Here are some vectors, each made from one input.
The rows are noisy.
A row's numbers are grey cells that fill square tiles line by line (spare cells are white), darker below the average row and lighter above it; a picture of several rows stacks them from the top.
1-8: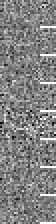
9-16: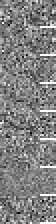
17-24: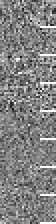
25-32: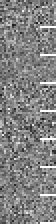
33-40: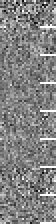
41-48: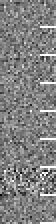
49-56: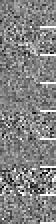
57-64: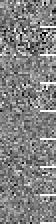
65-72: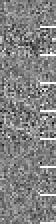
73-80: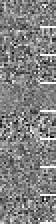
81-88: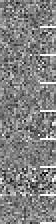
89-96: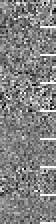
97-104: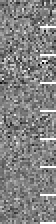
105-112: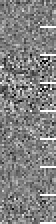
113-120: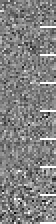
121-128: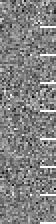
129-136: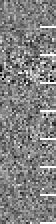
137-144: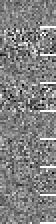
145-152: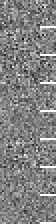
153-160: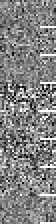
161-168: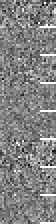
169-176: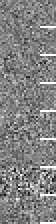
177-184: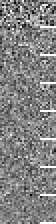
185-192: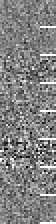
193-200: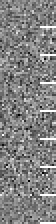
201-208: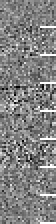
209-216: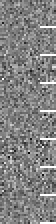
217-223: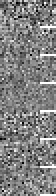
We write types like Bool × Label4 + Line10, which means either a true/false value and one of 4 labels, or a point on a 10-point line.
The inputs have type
List2(Line7).
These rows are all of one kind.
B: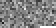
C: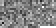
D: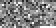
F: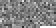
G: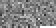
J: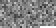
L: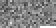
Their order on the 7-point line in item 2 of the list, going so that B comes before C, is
B, F, D, J, C, L, G.
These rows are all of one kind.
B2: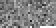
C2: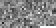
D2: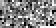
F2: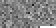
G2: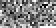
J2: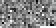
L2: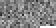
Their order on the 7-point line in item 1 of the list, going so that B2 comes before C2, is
L2, B2, F2, G2, J2, C2, D2.
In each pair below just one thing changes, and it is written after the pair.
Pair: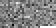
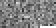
the place on the 7-point line in item 2 of the list
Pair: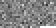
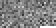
the place on the 7-point line in item 2 of the list
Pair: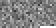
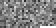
the place on the 7-point line in item 1 of the list
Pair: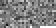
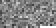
the place on the 7-point line in item 2 of the list
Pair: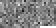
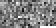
the place on the 7-point line in item 2 of the list
